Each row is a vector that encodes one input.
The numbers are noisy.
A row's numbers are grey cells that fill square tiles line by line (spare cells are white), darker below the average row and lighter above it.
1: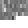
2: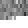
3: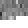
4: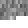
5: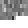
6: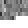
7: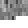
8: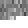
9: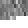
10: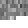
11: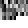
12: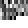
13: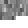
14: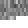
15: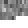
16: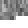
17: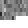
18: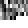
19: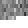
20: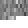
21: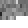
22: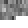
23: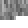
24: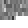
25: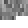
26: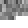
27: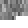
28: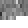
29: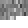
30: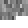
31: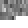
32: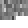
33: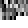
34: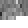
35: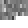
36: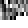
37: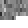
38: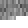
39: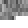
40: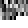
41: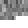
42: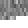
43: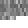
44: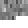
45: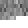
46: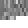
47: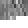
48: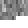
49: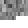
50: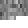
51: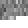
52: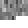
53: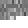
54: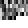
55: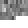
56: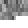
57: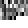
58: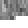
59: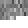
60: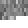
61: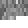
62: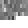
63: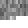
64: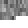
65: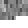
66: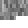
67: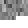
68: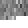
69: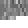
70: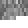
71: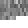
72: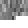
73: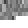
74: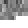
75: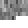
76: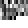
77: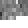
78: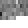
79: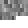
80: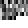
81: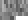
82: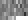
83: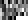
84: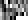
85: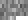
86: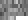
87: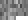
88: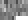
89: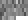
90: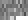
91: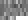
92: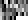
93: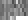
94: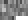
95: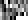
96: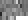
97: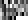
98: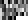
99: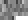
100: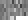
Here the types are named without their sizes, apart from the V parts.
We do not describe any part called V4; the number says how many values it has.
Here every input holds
either a label and a true/false value, or a value of V4.
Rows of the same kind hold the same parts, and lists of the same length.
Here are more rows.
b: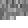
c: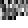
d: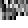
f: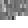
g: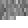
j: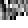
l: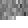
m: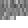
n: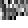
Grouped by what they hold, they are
b, f, g, l, m
c, d, j, n

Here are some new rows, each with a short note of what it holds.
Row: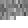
a label and a true/false value
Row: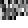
a value of V4
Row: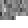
a label and a true/false value
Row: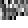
a value of V4
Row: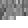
a label and a true/false value
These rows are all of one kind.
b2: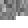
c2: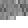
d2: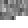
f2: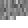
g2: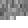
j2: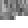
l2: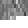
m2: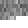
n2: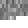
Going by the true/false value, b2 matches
d2 and j2.
